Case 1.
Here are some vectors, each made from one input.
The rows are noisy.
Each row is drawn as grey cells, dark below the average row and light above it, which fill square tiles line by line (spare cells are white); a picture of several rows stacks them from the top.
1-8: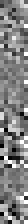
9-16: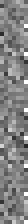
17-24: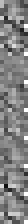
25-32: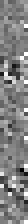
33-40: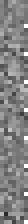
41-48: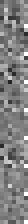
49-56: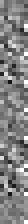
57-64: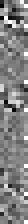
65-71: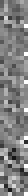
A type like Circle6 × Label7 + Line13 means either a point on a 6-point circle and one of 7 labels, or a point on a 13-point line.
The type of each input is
Line8.
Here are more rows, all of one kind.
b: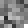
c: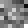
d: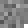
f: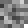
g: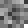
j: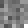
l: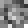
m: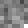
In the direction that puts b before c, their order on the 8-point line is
d, g, f, b, m, l, j, c.
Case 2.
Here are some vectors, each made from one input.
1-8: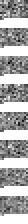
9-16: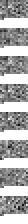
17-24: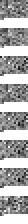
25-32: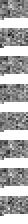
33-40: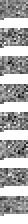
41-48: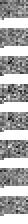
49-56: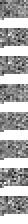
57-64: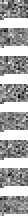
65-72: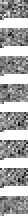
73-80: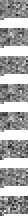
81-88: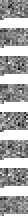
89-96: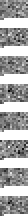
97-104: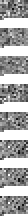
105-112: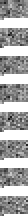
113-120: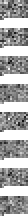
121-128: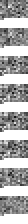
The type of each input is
Line7.
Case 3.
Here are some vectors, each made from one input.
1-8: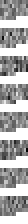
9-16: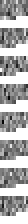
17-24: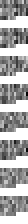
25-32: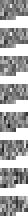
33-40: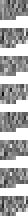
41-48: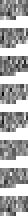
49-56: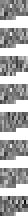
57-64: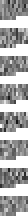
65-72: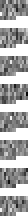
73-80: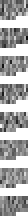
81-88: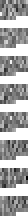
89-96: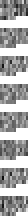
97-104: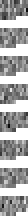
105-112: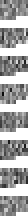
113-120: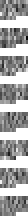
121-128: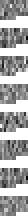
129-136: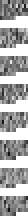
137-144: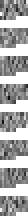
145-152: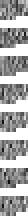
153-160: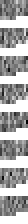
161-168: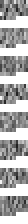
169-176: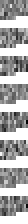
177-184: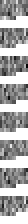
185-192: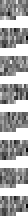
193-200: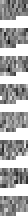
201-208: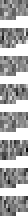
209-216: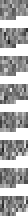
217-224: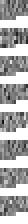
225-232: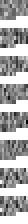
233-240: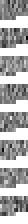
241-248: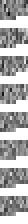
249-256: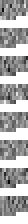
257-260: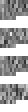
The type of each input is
Line15.
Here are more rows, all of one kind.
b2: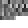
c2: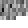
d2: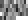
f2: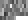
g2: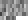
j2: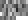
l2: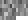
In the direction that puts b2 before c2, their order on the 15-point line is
j2, d2, f2, b2, l2, g2, c2.
